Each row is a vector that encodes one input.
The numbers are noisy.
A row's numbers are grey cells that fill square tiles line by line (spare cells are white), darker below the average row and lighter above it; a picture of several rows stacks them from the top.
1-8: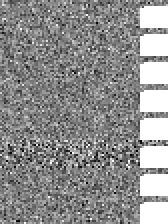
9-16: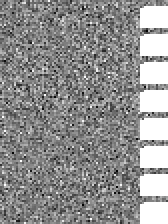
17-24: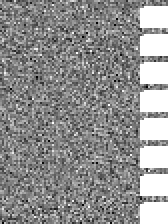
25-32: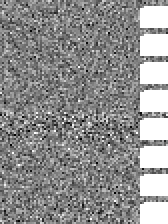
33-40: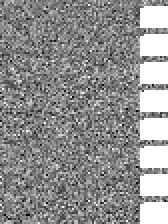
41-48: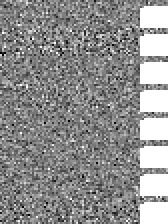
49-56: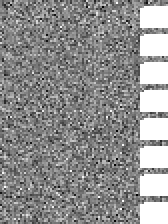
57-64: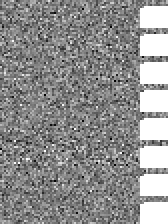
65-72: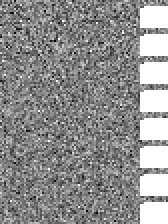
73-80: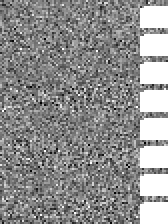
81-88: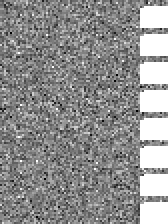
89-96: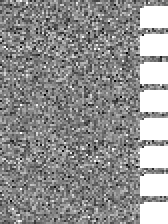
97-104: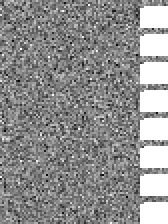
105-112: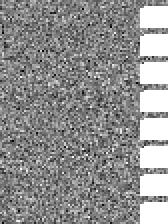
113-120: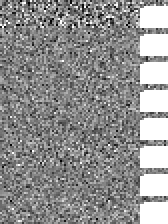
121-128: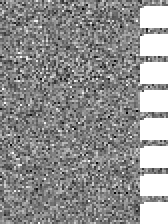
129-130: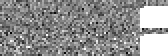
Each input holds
one of 5 labels and a point on a 7-point line, together with either a fixed value, or one of 5 labels and a true/false value.
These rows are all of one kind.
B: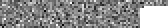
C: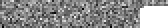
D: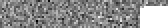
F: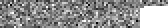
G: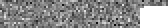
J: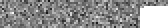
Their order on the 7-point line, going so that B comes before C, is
J, F, B, C, G, D.
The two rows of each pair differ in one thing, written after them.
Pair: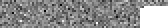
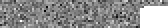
the place on the 7-point line
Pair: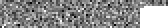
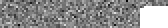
the place on the 7-point line
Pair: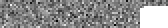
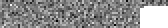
the true/false value
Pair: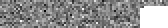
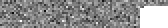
the place on the 7-point line
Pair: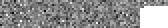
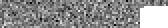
one of the two labels
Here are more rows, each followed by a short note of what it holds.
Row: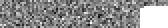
two labels (each one of 5), a point on a 7-point line and a true/false value
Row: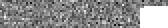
one of 5 labels and a point on a 7-point line
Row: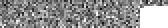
two labels (each one of 5), a point on a 7-point line and a true/false value
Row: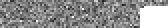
two labels (each one of 5), a point on a 7-point line and a true/false value
